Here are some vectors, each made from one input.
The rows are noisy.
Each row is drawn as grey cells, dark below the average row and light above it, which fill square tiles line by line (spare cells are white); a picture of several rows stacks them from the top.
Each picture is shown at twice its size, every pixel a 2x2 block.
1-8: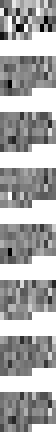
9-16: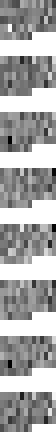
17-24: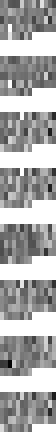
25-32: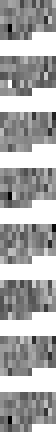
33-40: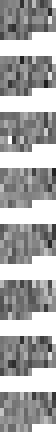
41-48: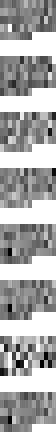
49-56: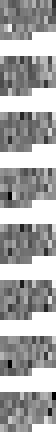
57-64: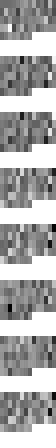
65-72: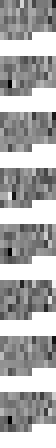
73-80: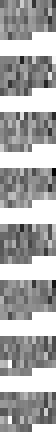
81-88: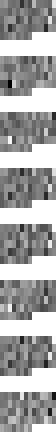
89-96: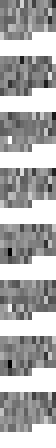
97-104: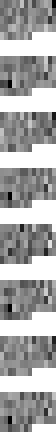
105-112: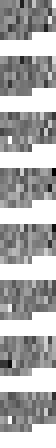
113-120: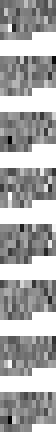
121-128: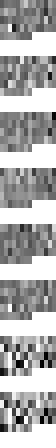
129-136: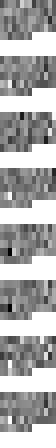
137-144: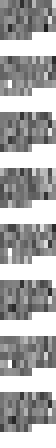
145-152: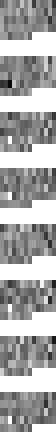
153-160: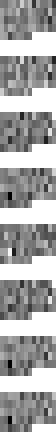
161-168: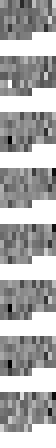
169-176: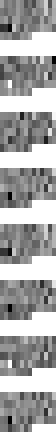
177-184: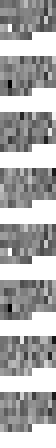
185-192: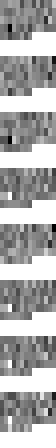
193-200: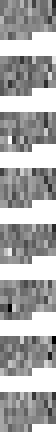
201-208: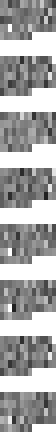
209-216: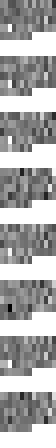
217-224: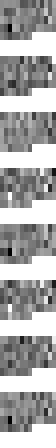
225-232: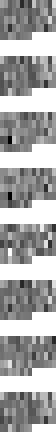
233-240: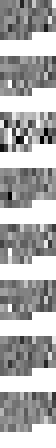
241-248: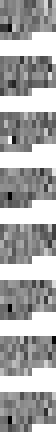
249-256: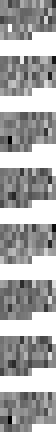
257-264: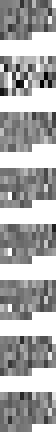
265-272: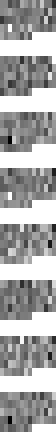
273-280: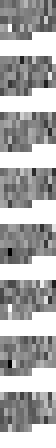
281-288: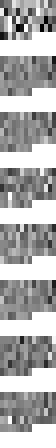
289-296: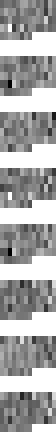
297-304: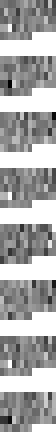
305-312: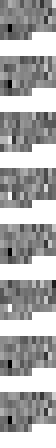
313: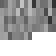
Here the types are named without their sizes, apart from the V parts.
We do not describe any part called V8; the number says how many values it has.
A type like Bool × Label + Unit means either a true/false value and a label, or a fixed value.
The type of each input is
List(Bool × V8).
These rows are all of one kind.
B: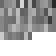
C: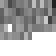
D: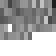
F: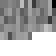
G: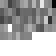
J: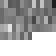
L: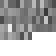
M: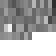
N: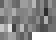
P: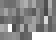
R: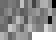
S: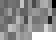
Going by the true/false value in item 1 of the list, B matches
F, R and S.
